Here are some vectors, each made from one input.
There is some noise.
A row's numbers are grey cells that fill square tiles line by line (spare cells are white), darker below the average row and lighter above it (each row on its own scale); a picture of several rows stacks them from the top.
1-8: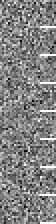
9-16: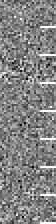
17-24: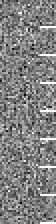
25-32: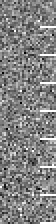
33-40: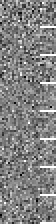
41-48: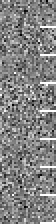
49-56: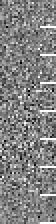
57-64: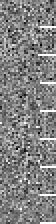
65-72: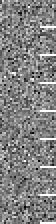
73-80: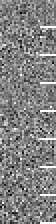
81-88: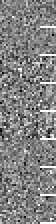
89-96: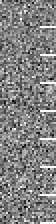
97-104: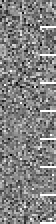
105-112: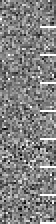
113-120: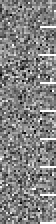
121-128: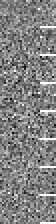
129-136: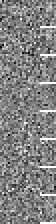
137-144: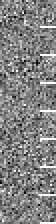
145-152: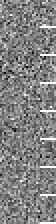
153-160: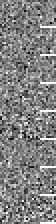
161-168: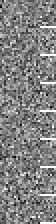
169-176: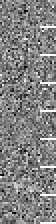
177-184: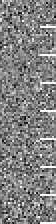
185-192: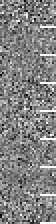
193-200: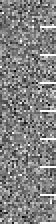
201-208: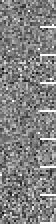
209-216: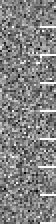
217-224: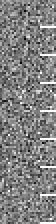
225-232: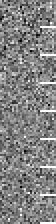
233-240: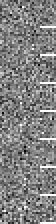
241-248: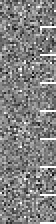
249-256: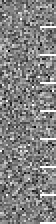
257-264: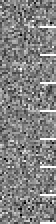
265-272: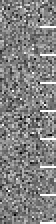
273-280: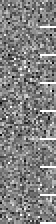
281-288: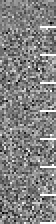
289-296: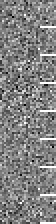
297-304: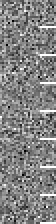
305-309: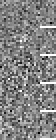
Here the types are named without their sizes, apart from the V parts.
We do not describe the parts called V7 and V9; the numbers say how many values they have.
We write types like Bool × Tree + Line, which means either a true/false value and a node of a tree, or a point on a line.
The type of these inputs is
(Line + V9) × Tree × Tree × V7.
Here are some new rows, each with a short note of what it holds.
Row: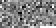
a node of each of two trees, a value of V7 and a value of V9
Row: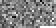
a node of each of two trees, a value of V7 and a value of V9
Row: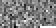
a node of each of two trees, a value of V7 and a value of V9
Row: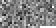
a node of each of two trees, a value of V7 and a value of V9
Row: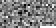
a point on a line, a node of each of two trees and a value of V7
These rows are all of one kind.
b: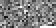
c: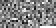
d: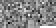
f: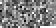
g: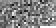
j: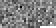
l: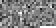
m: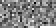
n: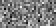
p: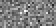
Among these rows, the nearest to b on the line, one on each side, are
d and j.
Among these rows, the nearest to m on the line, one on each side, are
g and p.
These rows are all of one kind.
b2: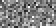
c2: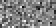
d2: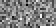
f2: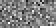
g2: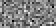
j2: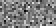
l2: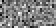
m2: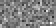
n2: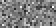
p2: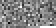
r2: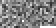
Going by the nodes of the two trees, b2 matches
g2 and m2.
